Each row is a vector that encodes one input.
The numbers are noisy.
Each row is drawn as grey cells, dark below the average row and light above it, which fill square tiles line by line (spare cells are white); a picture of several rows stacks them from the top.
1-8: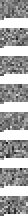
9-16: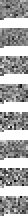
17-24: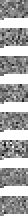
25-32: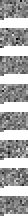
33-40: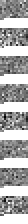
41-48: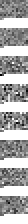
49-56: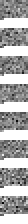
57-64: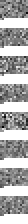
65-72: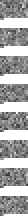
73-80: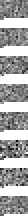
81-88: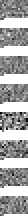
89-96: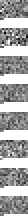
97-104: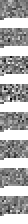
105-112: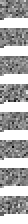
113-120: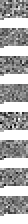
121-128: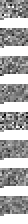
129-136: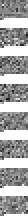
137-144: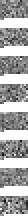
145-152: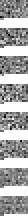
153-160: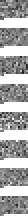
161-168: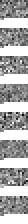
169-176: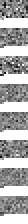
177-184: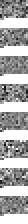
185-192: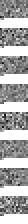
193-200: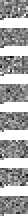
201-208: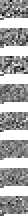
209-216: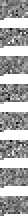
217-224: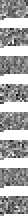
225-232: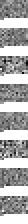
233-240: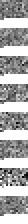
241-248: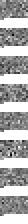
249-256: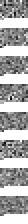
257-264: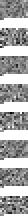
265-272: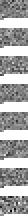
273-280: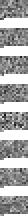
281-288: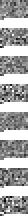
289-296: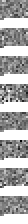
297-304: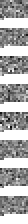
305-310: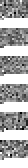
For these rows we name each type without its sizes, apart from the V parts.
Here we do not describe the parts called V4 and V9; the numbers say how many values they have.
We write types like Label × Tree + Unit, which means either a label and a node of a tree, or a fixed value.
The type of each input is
((Bool × Bool × Bool × Bool + Unit) × V4 + Line) × V9.
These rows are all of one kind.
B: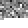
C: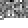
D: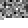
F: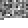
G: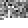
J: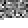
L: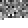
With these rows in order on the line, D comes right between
F and J.
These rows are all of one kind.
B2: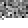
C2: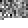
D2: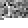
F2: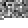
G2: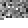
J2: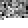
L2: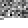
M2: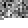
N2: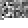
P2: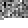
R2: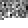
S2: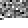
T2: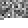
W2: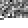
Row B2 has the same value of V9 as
D2, N2 and W2.
